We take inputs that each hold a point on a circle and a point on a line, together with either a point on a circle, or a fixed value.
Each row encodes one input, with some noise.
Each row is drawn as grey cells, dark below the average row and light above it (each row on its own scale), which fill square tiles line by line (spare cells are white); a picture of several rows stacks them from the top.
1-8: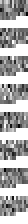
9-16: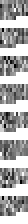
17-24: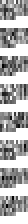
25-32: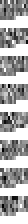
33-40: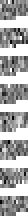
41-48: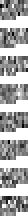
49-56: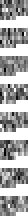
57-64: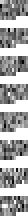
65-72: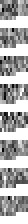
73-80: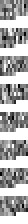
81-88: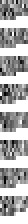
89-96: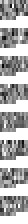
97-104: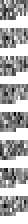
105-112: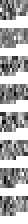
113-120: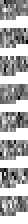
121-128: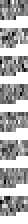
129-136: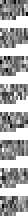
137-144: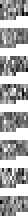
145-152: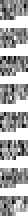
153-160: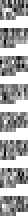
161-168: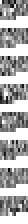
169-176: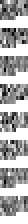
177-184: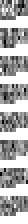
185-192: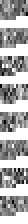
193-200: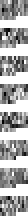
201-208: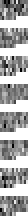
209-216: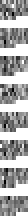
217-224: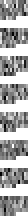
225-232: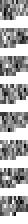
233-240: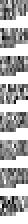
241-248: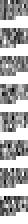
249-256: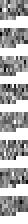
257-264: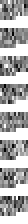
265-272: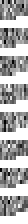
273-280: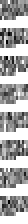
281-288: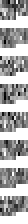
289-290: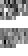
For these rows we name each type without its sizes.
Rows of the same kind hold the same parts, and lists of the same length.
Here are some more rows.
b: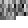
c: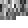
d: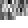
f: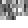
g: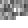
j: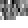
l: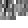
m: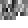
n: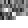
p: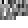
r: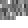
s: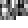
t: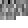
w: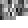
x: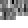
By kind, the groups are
b, c, d, n, p, s, t, w
f, g, j, l, m, r, x

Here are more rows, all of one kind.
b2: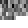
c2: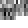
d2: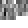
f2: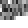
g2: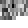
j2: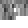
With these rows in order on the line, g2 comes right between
f2 and j2.
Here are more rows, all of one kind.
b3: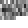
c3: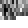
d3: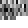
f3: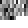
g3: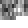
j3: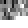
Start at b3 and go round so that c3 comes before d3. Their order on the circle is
b3, j3, c3, d3, f3, g3.
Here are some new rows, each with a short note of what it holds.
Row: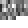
a point on each of two circles and a point on a line
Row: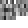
a point on a circle and a point on a line
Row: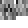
a point on a circle and a point on a line
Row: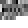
a point on a circle and a point on a line
